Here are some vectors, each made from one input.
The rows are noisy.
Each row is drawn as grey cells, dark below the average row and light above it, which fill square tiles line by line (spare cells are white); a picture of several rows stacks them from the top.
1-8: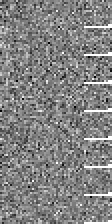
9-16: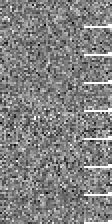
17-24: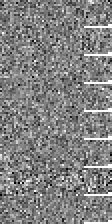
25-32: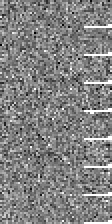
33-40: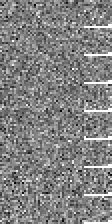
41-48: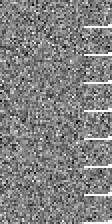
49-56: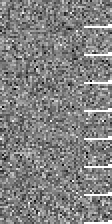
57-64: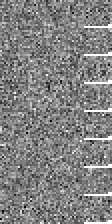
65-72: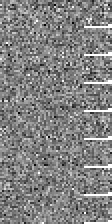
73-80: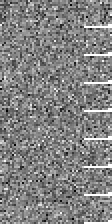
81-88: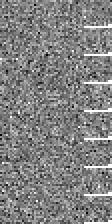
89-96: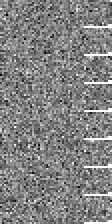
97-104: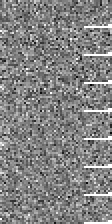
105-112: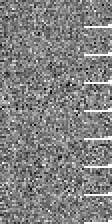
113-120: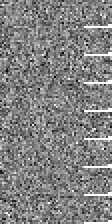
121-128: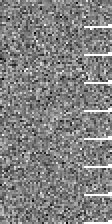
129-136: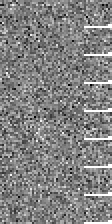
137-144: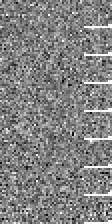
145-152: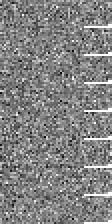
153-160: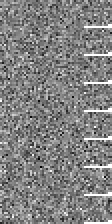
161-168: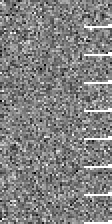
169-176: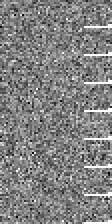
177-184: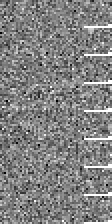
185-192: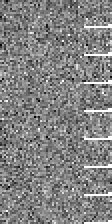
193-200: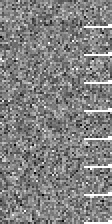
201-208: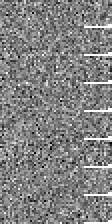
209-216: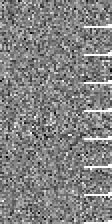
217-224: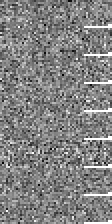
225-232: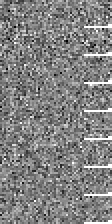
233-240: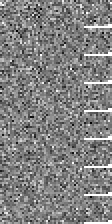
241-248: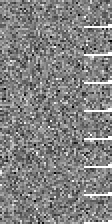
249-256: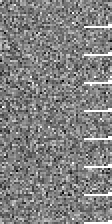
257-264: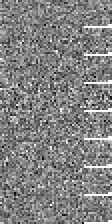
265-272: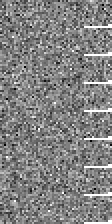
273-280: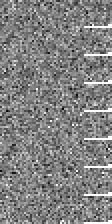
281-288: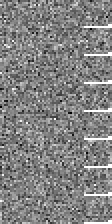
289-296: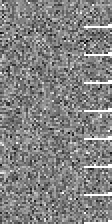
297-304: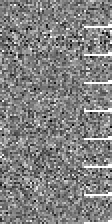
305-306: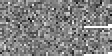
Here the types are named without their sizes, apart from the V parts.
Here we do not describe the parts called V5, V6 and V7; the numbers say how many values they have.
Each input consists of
four true/false values and a value of V5, together with either a point on a circle and a value of V6, or a point on a line and a value of V7.
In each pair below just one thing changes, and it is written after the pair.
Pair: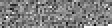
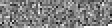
the value of V5
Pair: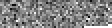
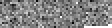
the place on the line
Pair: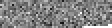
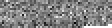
the value of V7
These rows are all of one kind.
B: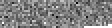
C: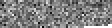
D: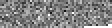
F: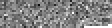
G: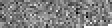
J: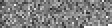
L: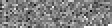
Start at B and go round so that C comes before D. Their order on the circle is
B, F, C, L, G, D, J.
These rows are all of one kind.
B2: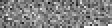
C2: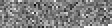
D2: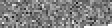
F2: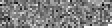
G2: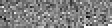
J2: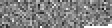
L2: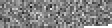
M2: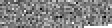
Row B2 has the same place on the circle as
D2 and J2.
